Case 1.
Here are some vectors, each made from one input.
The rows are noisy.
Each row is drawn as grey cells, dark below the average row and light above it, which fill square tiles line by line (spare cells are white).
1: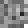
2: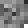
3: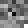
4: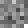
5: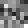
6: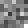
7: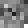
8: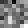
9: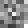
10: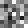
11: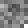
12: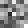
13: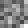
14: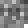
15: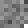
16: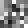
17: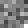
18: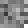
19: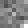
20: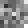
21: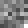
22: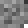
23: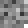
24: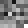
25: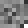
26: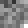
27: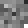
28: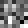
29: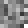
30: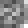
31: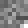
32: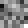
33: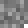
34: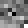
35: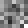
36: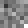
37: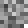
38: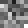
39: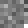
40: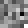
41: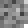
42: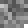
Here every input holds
a point on a 6-point line.
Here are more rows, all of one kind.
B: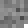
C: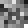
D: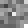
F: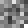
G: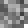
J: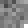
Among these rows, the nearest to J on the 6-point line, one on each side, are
B and D.
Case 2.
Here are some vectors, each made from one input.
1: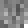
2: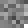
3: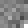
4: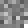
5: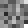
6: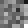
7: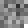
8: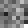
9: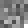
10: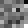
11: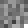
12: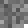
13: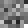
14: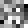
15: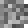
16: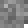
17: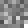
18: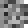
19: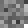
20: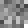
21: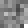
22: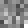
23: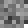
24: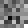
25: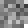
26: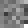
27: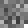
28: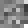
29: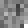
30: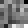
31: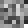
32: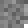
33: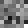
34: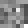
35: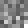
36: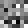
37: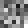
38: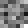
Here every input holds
a node of a 7-node tree.
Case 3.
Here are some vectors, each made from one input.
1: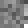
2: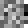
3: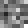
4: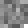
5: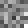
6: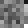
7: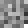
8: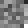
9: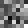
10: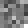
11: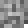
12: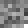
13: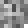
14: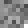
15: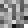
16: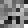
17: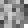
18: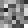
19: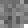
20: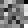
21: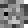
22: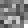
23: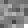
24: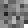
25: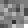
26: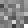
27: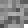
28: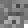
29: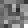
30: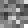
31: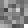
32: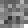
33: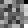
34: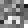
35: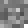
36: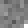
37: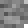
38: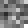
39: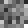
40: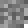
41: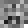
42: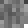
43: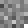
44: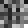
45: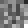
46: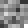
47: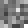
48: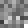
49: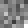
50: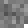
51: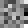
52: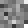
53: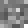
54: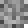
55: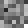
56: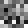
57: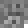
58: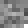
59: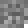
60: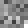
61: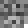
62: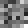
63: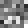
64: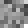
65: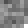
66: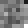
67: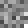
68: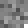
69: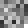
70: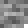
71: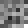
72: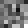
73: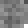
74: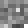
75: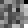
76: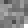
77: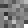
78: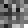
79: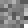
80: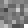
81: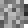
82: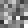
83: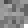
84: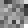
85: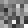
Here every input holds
a node of a 10-node tree.
